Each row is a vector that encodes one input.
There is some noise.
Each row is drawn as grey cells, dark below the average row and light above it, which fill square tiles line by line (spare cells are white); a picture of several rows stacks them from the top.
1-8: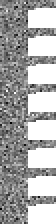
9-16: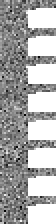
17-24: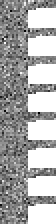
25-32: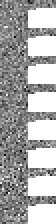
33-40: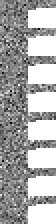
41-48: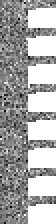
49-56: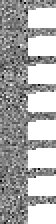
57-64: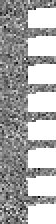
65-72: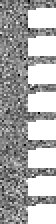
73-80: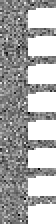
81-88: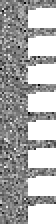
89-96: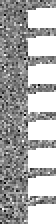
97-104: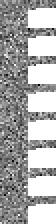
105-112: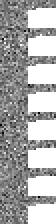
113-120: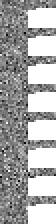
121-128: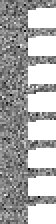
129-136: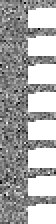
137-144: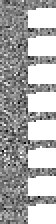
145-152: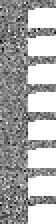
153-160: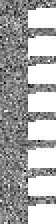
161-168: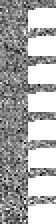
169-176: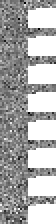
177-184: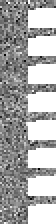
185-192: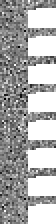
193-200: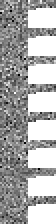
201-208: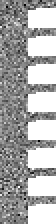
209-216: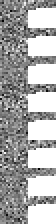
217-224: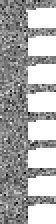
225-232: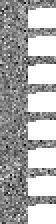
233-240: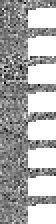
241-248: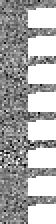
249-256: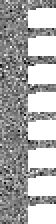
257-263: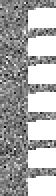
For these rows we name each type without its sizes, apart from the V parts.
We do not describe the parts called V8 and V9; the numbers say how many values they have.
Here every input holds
a value of V8, together with either a point on a circle, a true/false value and a value of V9, or a list of points on a line.
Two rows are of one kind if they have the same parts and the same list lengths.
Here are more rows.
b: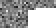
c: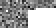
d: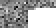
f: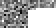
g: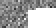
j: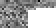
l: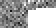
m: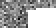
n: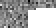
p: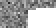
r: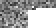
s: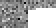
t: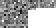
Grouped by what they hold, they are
b, d, f, j, n, s, t
c, m
g, p, r
l

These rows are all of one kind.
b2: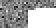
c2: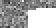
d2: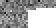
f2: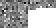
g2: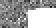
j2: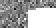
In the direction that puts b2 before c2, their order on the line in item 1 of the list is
f2, d2, b2, c2, j2, g2.
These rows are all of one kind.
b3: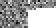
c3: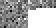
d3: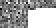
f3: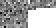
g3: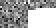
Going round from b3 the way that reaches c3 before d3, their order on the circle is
b3, f3, c3, d3, g3.
